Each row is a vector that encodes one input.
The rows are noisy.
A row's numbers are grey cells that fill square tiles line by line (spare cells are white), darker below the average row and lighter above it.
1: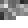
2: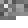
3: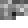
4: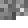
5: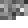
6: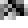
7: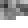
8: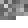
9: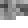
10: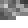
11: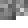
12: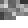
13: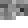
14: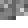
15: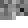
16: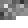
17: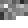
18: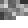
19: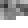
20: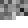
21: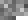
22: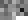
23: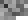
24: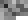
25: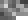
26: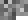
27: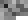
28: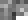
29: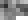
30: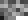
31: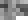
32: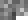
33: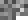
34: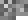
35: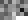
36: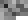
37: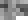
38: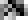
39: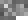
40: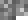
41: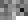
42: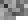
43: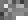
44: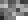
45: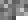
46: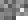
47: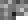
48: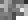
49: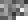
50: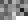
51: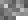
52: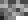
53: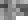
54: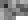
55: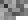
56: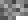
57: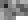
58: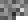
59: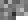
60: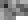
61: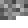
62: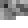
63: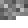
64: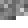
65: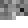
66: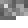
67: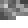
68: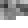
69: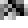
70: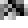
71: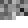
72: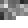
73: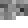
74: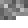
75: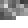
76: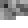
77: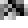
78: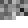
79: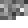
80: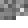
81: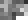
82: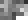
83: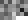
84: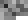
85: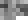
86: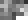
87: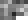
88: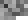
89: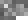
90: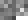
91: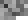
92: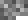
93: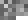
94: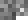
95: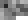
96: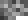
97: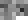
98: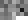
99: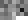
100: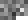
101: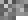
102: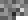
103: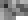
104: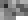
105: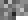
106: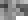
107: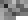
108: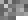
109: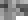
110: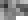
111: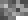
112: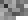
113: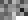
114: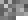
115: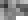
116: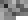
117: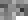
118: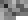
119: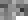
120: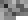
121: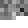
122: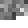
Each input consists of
a list of up to two points on an 8-point line.
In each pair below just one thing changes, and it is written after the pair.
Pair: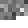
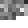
the place on the 8-point line in item 1 of the list
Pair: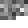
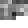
the place on the 8-point line in item 2 of the list
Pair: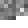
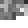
the place on the 8-point line in item 1 of the list
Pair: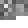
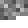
the place on the 8-point line in item 2 of the list
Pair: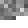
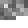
the place on the 8-point line in item 1 of the list
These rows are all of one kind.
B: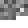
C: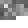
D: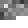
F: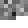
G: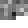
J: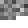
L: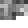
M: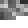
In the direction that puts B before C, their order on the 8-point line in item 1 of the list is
L, G, F, B, J, C, D, M.
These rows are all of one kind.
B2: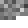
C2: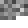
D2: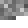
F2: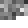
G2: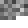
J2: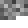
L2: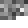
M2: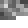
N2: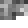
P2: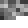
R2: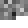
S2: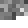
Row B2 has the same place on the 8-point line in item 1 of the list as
C2, D2 and G2.
